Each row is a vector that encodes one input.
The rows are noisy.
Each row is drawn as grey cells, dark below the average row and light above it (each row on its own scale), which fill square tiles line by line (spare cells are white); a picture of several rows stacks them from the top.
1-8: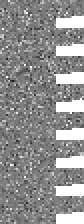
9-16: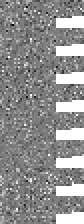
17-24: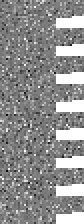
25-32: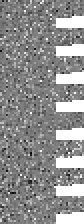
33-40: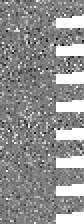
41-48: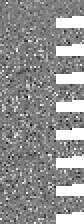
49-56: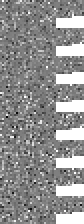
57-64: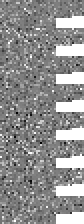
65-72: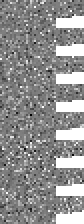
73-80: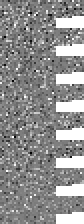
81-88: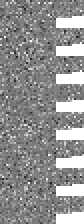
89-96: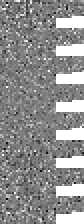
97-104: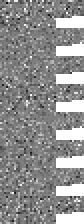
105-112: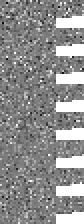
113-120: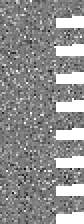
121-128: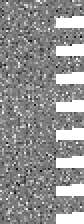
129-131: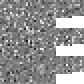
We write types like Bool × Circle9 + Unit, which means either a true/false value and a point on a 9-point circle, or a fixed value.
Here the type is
(Bool × Bool × Bool × Bool + Unit) × Line9.
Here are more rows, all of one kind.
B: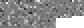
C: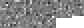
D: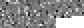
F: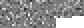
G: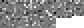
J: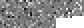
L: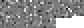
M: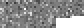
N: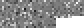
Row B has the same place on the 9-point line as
G and L.
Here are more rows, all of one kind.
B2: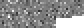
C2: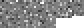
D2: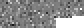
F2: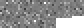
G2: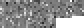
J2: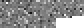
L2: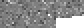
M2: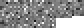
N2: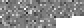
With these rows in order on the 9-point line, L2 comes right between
D2 and F2.
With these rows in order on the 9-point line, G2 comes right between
B2 and N2.
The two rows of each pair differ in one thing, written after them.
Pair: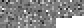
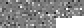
the place on the 9-point line
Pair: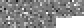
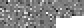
one of the four true/false values
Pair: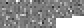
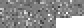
the place on the 9-point line
